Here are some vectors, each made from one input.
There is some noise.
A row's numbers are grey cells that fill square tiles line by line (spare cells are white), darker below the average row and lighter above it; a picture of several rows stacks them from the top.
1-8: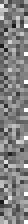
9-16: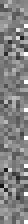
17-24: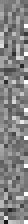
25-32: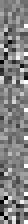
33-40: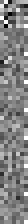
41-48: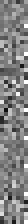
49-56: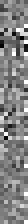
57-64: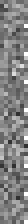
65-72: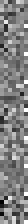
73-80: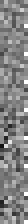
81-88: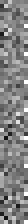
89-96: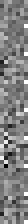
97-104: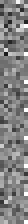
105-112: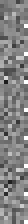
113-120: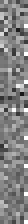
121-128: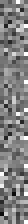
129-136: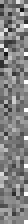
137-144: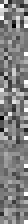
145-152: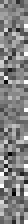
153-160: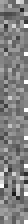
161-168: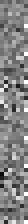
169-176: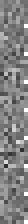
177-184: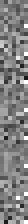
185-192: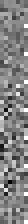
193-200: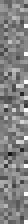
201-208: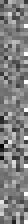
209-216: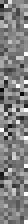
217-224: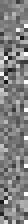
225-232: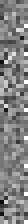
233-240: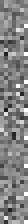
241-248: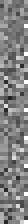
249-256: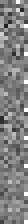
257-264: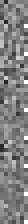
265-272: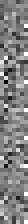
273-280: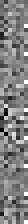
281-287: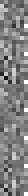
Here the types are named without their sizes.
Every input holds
either a point on each of three lines, or four true/false values.
